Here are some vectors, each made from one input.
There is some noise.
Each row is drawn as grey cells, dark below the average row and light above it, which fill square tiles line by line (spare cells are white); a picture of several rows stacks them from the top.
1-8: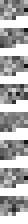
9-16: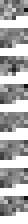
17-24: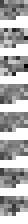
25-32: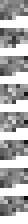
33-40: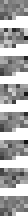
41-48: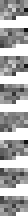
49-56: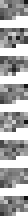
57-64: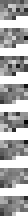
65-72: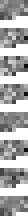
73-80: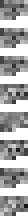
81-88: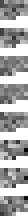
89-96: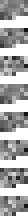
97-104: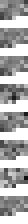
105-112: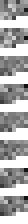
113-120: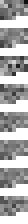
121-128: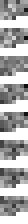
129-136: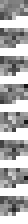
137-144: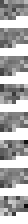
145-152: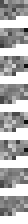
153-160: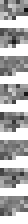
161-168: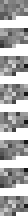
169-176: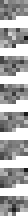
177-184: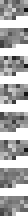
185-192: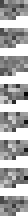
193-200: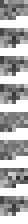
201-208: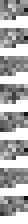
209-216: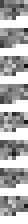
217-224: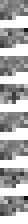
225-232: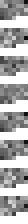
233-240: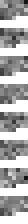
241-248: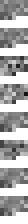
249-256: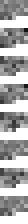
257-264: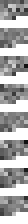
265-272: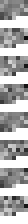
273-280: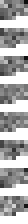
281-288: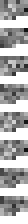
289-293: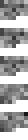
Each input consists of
either a point on a 13-point line, or a node of a 9-node tree.
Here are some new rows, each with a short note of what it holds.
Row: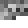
a node of a 9-node tree
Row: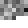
a node of a 9-node tree
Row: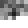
a point on a 13-point line
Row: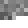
a point on a 13-point line
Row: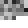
a node of a 9-node tree
